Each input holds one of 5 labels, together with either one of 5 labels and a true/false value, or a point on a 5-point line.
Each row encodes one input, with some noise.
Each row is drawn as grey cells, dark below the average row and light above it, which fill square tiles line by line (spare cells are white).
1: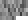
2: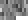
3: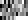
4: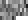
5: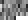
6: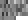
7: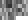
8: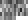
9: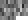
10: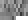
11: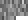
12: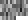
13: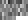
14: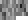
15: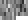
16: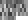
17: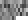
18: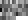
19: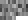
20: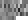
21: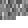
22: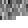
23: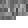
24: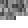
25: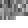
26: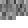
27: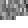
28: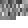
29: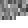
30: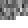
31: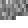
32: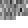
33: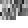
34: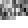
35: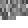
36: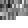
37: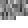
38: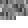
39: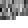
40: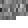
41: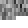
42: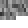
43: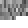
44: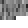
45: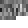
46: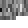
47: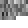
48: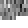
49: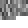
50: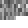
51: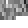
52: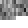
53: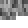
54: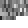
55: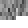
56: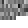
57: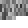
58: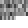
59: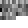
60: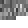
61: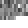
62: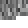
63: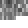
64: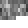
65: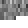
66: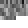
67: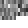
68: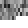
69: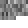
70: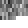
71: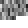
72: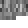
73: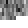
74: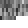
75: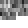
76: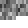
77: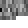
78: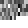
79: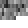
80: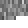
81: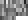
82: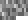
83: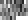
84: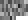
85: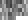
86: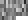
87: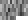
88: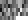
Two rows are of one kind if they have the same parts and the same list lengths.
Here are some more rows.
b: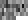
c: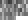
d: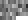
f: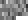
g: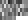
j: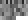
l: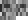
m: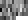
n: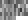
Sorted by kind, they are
b, c, j, l, n
d, f, g, m

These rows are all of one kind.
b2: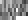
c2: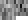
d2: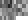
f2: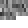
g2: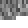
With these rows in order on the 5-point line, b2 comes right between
c2 and f2.
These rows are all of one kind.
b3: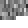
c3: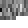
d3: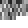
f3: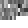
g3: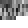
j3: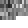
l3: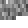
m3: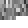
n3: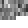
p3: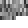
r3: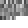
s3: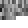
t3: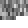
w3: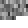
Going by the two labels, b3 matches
l3, m3, p3 and w3.
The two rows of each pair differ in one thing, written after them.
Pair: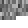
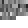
one of the two labels
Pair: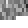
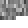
one of the two labels
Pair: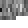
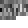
one of the two labels
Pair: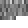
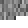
one of the two labels
